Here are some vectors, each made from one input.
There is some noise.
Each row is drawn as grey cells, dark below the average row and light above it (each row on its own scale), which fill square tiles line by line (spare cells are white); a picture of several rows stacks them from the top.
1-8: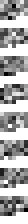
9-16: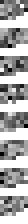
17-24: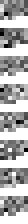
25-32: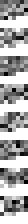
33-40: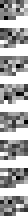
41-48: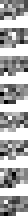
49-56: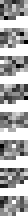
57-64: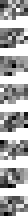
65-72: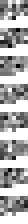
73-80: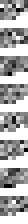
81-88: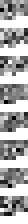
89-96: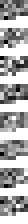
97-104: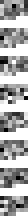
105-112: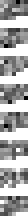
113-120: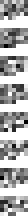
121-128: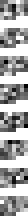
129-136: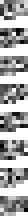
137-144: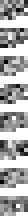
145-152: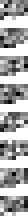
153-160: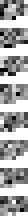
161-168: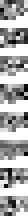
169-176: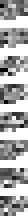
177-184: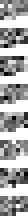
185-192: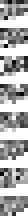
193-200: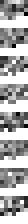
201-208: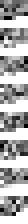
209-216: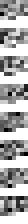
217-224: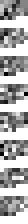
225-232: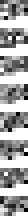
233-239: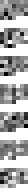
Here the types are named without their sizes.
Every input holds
a list of items, each a point on a line and a true/false value.
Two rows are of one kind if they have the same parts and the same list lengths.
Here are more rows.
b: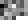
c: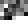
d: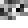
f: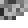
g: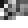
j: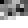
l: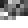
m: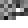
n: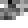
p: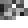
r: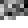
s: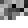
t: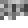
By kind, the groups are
b, j, l, p, r, s, t
c, d, f, m, n
g

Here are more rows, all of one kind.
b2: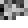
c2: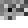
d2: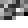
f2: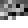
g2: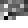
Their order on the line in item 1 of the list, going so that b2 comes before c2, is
b2, f2, c2, d2, g2.
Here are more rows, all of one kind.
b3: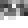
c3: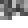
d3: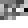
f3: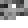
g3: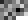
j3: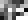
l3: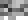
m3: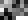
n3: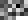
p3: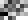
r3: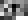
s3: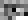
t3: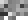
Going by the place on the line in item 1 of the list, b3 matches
c3, m3, p3 and t3.
